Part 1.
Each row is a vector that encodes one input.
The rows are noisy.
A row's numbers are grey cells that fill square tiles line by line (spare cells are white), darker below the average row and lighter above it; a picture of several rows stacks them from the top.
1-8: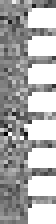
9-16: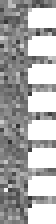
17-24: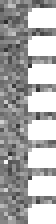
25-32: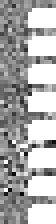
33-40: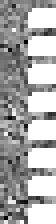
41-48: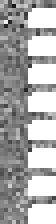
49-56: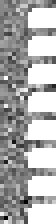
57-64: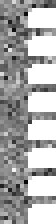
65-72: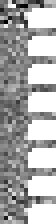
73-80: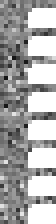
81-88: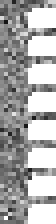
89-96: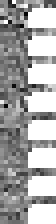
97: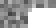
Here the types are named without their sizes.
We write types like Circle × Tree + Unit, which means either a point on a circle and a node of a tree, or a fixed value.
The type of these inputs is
Label.
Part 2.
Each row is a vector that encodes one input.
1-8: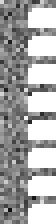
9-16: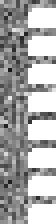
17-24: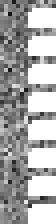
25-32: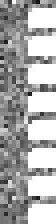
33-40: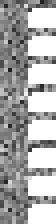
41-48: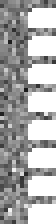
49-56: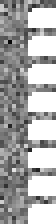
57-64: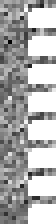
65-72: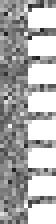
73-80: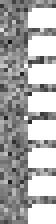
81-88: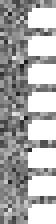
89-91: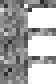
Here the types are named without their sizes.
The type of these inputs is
Circle.
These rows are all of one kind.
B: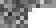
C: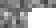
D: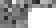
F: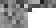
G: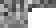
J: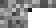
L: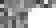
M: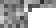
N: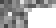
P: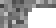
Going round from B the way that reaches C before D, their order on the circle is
B, P, C, J, F, G, M, N, L, D.
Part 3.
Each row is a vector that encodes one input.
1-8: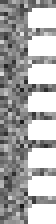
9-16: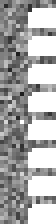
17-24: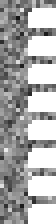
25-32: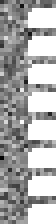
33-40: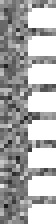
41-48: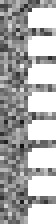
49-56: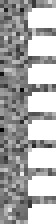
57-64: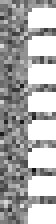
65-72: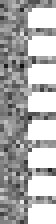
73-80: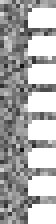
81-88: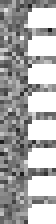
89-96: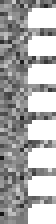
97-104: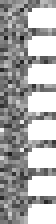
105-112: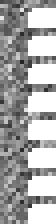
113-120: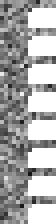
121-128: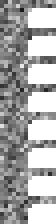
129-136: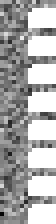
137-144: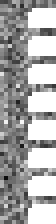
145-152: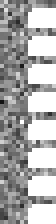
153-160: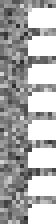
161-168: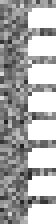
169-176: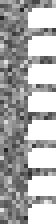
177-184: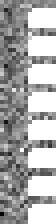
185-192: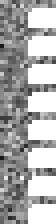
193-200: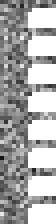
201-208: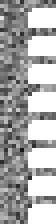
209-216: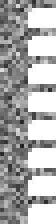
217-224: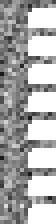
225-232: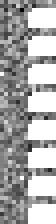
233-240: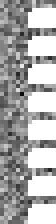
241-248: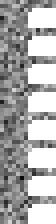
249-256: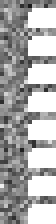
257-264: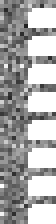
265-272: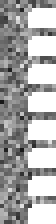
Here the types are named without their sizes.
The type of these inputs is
Bool × Bool × Bool × Bool.
